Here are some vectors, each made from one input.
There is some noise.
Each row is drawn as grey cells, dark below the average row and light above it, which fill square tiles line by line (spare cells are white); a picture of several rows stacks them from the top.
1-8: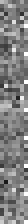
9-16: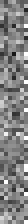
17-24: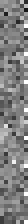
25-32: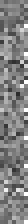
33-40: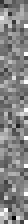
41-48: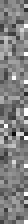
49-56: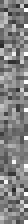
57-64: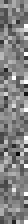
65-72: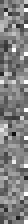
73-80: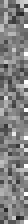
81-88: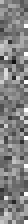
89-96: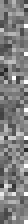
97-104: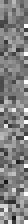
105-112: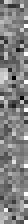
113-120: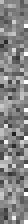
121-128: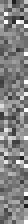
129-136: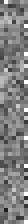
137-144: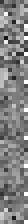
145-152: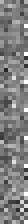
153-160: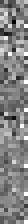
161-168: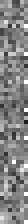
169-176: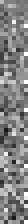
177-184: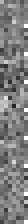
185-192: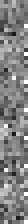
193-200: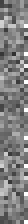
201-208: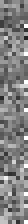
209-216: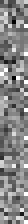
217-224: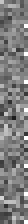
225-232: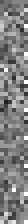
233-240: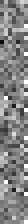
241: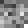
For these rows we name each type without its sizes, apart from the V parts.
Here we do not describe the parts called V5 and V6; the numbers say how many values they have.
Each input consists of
either a fixed value, or a node of a tree and a true/false value, or a value of V5 and a value of V6.
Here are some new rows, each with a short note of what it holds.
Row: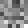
a fixed value
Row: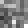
a node of a tree and a true/false value
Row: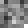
a node of a tree and a true/false value
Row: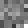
a node of a tree and a true/false value
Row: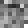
a value of V5 and a value of V6
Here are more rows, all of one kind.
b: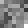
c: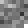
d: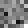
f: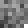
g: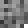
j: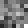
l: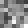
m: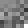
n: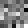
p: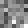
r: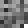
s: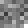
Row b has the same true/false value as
c, l, p and s.
